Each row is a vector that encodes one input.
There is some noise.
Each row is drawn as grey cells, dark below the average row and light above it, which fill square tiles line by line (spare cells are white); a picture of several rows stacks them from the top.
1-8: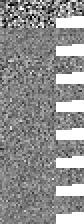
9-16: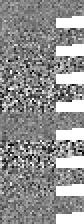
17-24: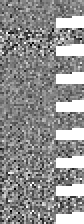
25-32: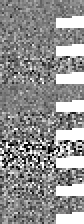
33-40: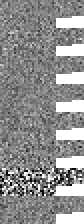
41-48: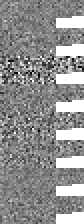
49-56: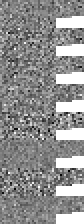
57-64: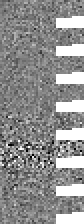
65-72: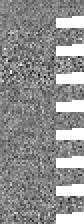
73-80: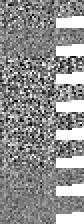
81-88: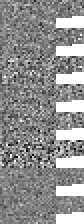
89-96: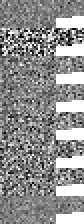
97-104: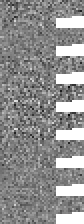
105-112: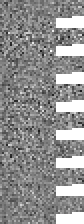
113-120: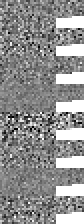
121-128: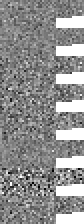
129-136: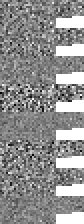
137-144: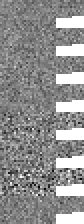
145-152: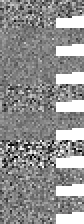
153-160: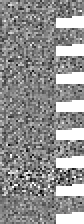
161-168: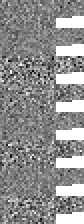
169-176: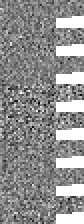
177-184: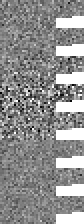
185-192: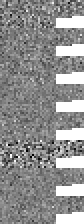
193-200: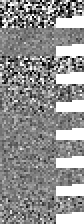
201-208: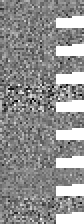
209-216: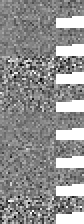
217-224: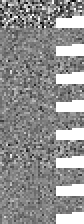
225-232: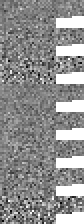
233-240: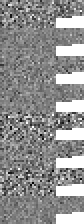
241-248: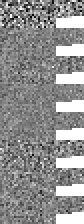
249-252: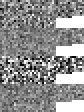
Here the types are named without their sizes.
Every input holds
a true/false value, together with either a point on a circle, or a fixed value.
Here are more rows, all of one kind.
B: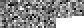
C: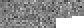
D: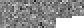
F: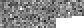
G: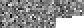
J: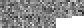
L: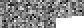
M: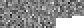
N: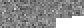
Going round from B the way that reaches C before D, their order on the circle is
B, F, C, G, J, D, N, M, L.
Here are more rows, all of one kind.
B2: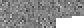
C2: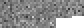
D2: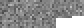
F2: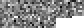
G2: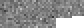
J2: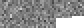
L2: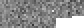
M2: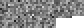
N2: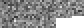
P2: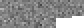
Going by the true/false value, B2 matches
F2, J2, L2 and P2.
